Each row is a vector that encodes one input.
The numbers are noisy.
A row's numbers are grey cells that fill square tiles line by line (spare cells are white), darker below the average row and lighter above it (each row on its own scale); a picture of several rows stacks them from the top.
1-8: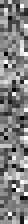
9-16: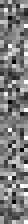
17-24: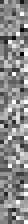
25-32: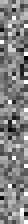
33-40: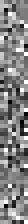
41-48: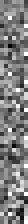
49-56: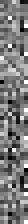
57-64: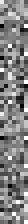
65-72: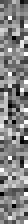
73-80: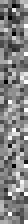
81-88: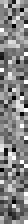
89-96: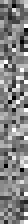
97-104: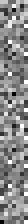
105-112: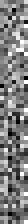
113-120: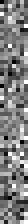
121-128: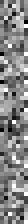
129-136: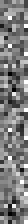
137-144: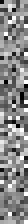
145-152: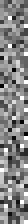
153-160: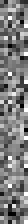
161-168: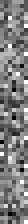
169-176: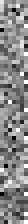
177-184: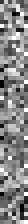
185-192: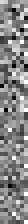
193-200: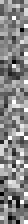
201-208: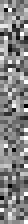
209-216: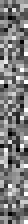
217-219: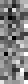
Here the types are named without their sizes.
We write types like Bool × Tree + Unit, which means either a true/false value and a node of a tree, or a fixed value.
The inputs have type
Label × (Tree + Unit) + Line.
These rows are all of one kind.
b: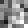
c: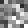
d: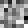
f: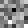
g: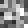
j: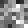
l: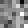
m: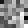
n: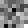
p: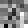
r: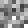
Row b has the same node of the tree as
d, j, l and m.
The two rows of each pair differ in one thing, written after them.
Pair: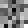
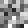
the label
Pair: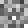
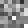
the node of the tree
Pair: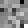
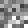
the label
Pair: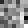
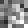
the label
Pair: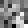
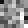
the label
